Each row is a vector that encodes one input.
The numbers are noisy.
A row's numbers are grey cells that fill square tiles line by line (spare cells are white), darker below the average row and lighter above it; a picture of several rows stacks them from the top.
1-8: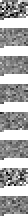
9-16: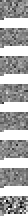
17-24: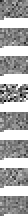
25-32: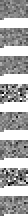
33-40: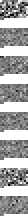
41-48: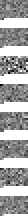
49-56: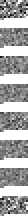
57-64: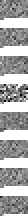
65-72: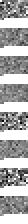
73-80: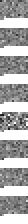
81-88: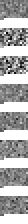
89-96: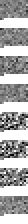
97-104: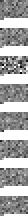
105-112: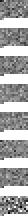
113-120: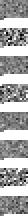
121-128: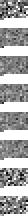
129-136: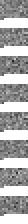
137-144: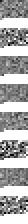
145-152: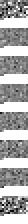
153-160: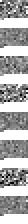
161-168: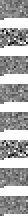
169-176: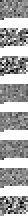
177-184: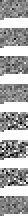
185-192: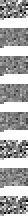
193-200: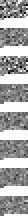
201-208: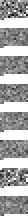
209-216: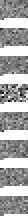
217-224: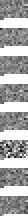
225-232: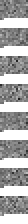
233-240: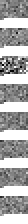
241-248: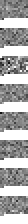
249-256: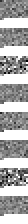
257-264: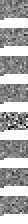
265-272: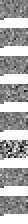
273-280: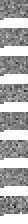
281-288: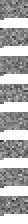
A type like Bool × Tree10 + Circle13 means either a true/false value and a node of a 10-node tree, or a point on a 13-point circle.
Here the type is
(Bool × Line13 + Line11) × Line11 + Label7.
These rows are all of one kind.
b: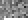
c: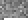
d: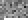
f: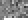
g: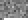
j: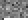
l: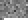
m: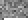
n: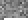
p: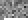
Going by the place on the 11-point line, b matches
c, d, f and n.
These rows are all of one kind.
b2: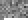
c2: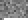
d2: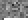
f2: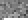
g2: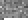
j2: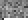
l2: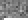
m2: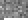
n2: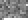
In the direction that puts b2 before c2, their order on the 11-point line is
d2, j2, b2, g2, m2, f2, l2, c2, n2.
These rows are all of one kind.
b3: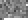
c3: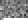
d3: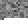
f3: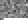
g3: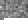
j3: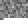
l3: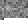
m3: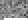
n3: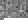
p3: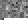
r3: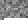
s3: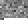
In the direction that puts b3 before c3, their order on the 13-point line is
d3, b3, r3, m3, p3, n3, s3, g3, l3, f3, c3, j3.
